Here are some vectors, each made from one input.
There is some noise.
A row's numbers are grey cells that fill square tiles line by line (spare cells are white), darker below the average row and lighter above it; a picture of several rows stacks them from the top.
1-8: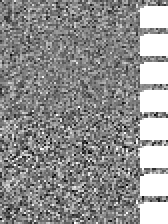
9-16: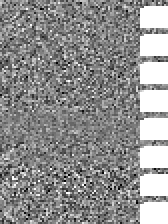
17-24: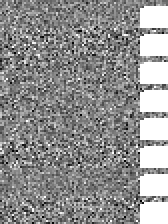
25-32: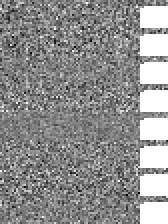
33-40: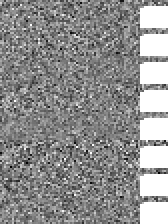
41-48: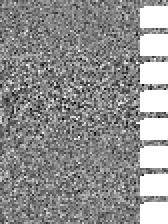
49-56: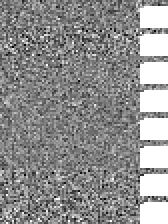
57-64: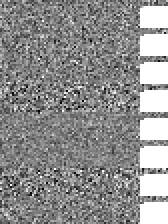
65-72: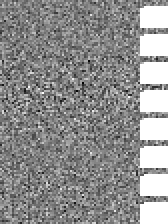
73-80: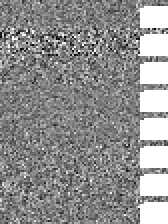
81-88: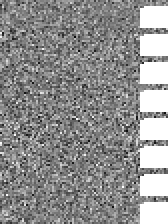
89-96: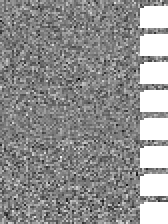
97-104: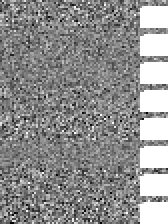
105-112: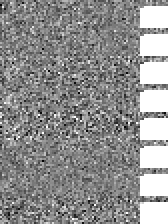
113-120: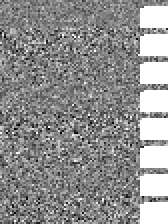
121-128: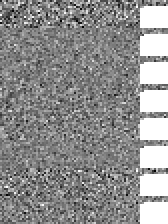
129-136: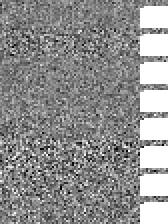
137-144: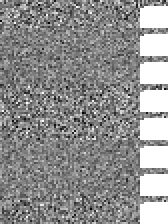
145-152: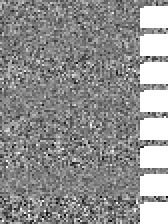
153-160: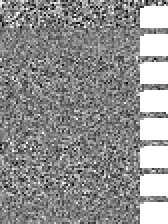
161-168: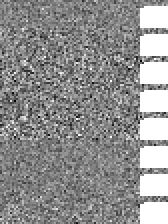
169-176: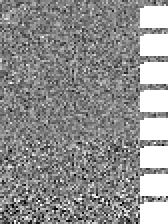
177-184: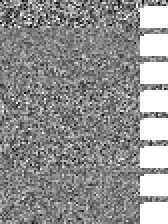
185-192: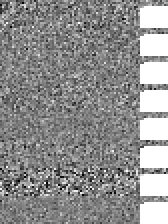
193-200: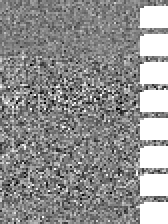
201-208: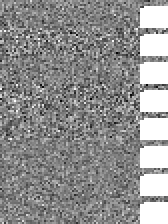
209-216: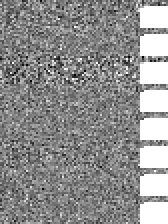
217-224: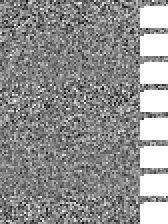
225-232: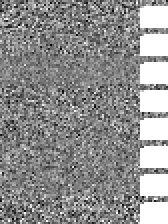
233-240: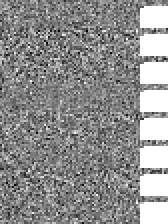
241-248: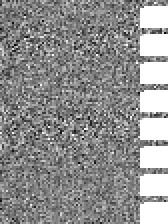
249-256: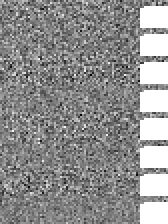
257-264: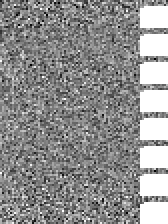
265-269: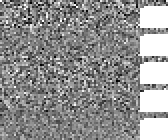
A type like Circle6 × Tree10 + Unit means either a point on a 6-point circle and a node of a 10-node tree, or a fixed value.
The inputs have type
Bool × List2(Line5) + Line9.
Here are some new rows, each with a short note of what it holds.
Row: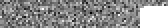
a true/false value, together with a list of two items
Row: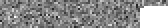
a true/false value, together with a list of two items
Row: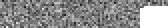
a true/false value, together with the empty list
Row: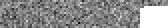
a true/false value, together with a list of one item
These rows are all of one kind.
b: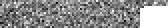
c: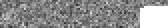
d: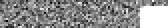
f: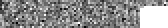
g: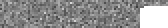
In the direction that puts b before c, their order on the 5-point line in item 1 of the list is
f, d, b, g, c.
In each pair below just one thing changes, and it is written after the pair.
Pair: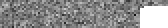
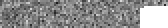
the true/false value
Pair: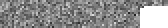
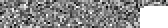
the place on the 5-point line in item 2 of the list
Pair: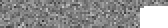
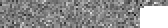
the place on the 5-point line in item 2 of the list
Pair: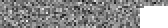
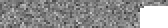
the true/false value
